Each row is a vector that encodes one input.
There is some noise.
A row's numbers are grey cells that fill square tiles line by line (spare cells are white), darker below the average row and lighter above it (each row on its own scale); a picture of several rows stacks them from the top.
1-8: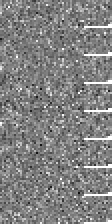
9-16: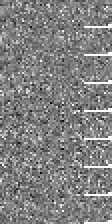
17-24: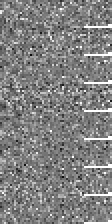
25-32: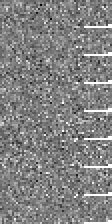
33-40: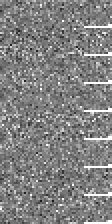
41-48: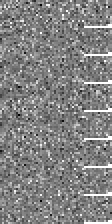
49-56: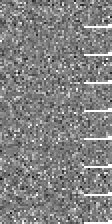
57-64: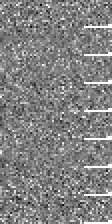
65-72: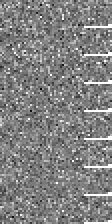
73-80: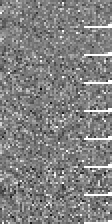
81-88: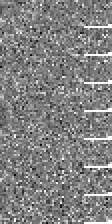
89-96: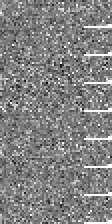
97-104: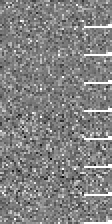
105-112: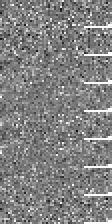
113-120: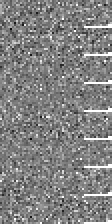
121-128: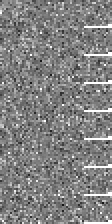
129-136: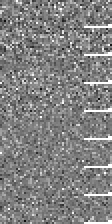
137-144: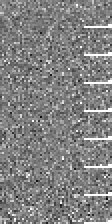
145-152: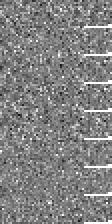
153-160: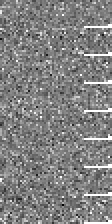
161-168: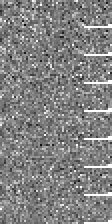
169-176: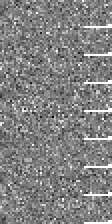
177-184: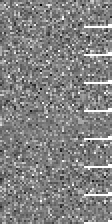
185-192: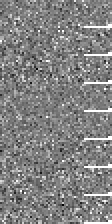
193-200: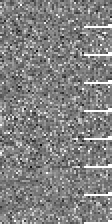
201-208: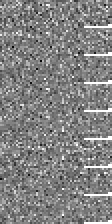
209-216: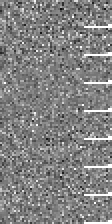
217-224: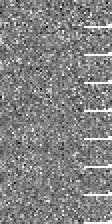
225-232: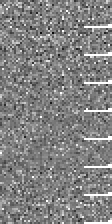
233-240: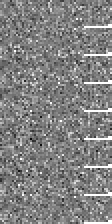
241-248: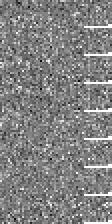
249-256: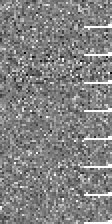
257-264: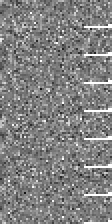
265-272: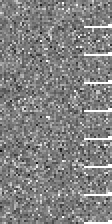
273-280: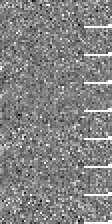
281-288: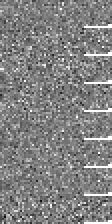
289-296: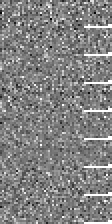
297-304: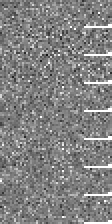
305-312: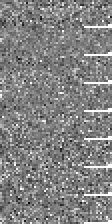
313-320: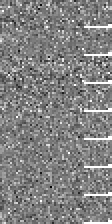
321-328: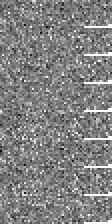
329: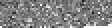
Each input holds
either a node of a 10-node tree, or a list of up to two points on an 8-point circle.
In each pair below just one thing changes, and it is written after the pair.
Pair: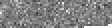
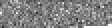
the place on the 8-point circle in item 2 of the list
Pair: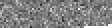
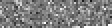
the place on the 8-point circle in item 2 of the list
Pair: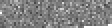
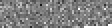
the place on the 8-point circle in item 1 of the list
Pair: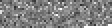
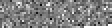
the place on the 8-point circle in item 1 of the list
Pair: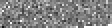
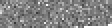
the place on the 8-point circle in item 2 of the list
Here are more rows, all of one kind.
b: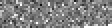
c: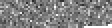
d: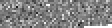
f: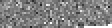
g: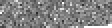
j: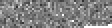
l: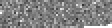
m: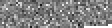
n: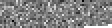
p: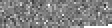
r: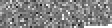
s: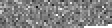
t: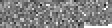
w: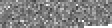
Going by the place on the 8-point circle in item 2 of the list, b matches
p, t and w.
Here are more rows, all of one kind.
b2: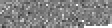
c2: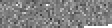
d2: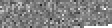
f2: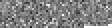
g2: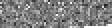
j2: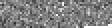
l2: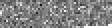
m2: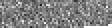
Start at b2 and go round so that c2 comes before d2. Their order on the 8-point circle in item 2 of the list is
b2, j2, l2, c2, d2, g2, m2, f2.
